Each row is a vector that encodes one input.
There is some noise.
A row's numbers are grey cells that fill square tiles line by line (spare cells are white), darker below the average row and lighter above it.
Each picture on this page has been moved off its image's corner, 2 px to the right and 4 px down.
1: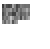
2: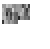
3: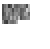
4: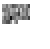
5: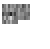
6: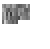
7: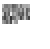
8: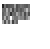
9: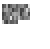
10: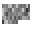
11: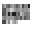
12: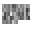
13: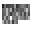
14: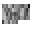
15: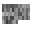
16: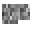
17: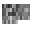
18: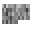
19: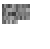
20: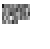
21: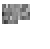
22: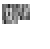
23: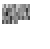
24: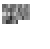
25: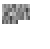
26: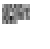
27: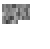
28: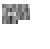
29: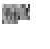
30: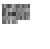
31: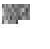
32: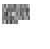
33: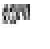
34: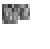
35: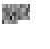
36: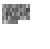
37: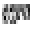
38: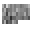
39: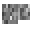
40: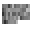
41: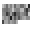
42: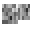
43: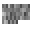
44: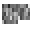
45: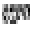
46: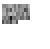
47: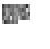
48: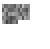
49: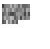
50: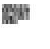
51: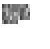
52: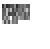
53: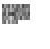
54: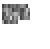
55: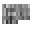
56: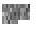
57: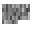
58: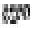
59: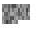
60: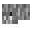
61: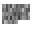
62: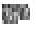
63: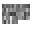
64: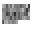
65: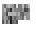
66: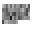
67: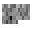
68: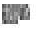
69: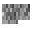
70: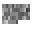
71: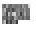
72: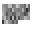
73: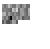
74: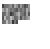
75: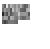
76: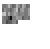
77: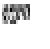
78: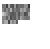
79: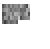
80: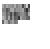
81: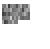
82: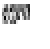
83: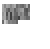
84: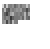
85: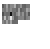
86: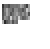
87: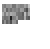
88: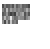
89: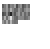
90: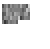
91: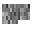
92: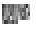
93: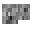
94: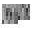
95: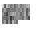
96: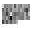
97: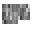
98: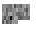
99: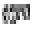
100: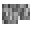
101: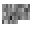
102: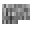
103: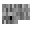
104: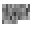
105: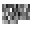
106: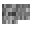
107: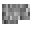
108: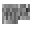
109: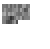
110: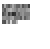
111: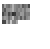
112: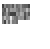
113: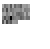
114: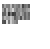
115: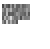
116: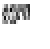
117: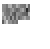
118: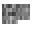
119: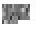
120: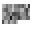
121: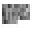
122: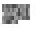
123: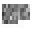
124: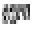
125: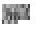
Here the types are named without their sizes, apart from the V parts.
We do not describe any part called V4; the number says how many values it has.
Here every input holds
a list of items, each a true/false value and a value of V4.
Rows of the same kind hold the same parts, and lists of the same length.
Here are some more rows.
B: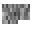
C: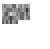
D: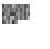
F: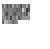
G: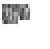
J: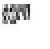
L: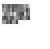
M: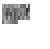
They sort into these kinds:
B, C, F, L, M
D, G
J

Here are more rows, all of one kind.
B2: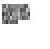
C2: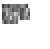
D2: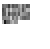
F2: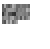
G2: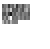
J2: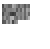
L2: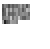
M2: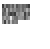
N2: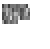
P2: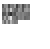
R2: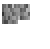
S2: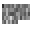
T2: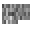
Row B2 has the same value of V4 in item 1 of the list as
G2 and P2.
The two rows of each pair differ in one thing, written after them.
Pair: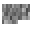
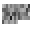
the value of V4 in item 2 of the list
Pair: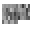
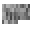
the value of V4 in item 2 of the list
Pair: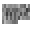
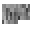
the true/false value in item 2 of the list
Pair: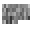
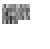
the true/false value in item 2 of the list
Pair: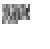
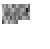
the value of V4 in item 2 of the list
